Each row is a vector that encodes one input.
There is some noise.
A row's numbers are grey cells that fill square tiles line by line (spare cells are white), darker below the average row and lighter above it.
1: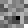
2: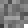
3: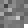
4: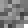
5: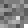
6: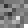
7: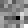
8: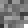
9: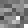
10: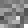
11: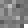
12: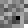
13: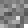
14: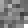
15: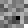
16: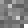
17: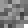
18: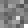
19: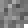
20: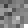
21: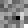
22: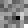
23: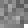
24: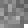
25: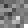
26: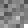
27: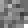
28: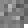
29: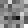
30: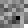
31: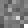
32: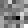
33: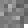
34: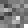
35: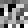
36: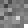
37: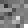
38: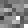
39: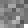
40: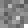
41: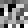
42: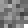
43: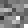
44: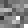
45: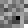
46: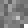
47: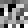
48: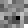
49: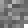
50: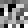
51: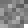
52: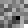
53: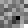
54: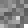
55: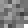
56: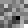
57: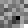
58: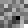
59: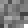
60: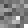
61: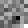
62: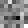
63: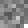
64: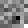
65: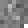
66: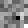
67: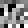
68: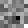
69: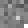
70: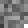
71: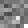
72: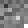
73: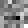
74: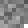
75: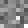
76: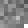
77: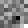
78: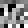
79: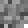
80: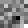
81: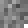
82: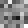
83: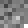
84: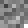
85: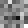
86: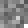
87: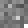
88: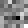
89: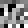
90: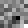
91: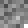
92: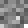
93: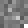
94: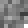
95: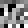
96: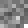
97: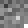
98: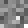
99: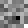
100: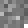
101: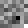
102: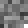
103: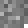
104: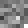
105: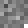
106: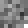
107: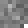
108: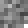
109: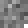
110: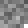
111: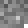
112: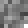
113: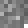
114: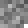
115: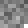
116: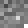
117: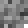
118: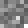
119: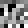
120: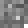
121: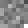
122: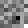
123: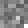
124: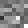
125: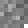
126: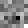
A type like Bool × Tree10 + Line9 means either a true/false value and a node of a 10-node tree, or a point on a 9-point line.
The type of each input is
List2(Line10).
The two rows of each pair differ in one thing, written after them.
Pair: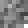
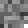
the place on the 10-point line in item 2 of the list
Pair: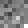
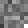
the place on the 10-point line in item 1 of the list
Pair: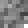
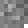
the place on the 10-point line in item 1 of the list
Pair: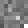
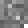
the place on the 10-point line in item 2 of the list
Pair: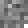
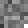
the place on the 10-point line in item 2 of the list
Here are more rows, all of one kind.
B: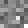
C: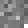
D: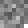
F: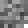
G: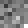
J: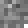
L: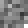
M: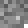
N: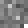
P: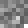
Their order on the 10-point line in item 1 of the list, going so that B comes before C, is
B, P, D, G, M, C, N, J, L, F.
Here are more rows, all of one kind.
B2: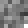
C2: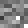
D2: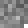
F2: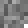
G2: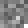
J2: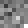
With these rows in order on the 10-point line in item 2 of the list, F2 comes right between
B2 and C2.
